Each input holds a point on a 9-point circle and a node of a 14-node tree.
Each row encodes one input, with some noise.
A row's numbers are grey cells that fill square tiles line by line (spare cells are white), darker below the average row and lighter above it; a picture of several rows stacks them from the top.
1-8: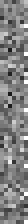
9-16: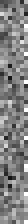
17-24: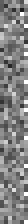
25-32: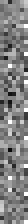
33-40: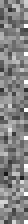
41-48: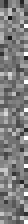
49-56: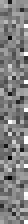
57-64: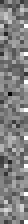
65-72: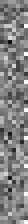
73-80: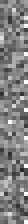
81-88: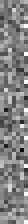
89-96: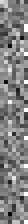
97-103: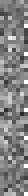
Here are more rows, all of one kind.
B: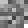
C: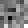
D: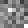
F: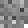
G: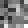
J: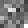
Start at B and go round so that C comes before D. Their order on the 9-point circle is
B, F, G, C, D, J.
